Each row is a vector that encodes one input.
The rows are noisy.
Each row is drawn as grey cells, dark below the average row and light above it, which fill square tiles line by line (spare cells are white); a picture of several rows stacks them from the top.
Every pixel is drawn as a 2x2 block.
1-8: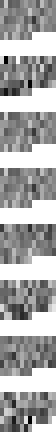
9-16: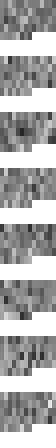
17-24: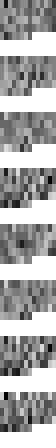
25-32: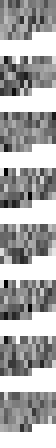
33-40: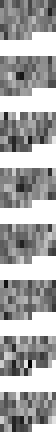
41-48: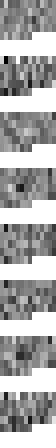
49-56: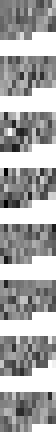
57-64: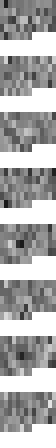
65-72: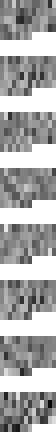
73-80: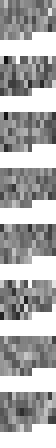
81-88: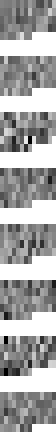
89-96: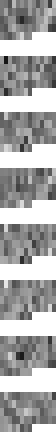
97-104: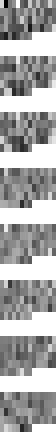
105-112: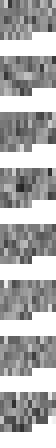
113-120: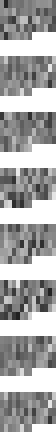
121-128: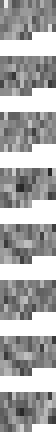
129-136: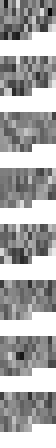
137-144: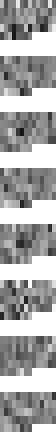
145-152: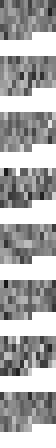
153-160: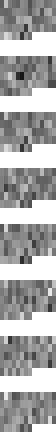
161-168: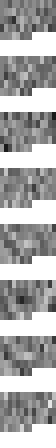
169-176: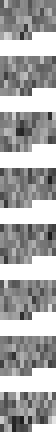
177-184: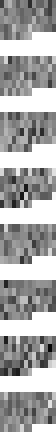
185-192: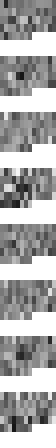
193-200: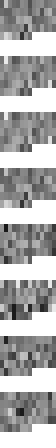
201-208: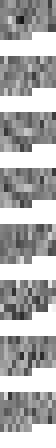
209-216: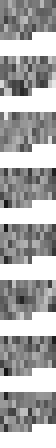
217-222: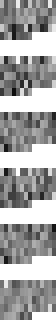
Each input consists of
a true/false value, together with either a point on a 20-point circle, or a fixed value.
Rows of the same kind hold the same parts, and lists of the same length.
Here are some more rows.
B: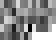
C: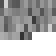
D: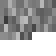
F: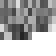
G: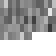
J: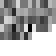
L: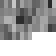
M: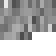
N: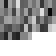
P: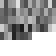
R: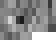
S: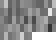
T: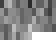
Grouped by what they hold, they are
B, J
C, D, F, G, L, M, N, P, R, S, T

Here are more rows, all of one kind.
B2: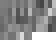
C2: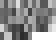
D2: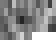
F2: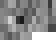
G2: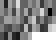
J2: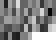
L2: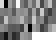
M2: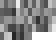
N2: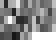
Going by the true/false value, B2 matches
D2 and F2.
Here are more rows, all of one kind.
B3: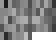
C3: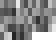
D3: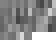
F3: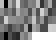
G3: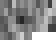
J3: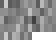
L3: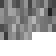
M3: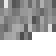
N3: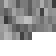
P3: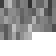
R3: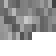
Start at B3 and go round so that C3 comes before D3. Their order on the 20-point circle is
B3, R3, N3, C3, M3, J3, D3, G3, P3, L3, F3.
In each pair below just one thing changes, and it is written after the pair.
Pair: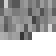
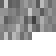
the place on the 20-point circle
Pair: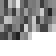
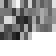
the place on the 20-point circle
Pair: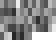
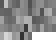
the true/false value
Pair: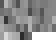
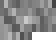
the place on the 20-point circle
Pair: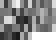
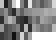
the place on the 20-point circle
